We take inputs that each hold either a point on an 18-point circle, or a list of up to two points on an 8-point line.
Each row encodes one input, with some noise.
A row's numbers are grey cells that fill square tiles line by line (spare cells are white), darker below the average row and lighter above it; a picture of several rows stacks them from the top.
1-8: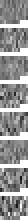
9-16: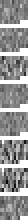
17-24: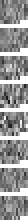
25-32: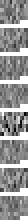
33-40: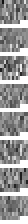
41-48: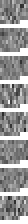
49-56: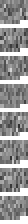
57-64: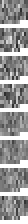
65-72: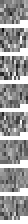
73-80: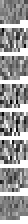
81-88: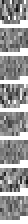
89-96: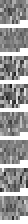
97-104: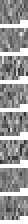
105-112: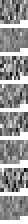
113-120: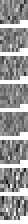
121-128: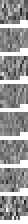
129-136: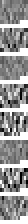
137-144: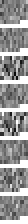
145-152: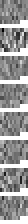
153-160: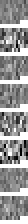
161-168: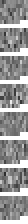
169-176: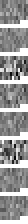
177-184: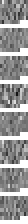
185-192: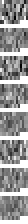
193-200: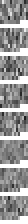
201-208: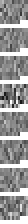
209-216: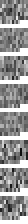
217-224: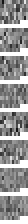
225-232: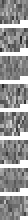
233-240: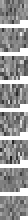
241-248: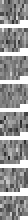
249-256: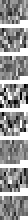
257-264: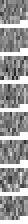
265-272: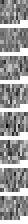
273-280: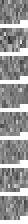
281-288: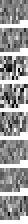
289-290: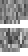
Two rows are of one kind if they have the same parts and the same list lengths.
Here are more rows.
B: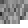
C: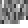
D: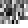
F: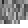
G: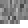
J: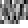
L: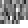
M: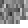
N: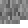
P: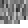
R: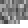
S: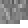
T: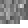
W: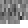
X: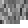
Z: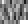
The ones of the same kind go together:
B, F, G, L
C, N, R, S, T, X
D, J, M, P, Z
W

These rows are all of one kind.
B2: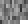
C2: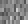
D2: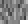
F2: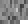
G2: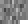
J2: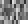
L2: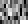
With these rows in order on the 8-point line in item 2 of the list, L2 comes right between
C2 and F2.
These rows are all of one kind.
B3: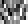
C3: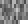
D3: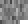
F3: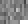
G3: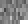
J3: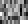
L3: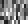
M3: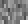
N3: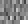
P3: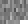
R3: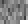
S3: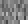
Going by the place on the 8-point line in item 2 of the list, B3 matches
D3, G3, M3 and P3.
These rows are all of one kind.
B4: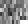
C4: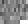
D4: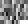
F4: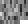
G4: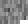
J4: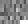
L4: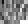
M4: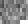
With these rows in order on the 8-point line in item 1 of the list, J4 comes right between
C4 and L4.
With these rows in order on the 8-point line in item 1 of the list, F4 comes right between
G4 and M4.
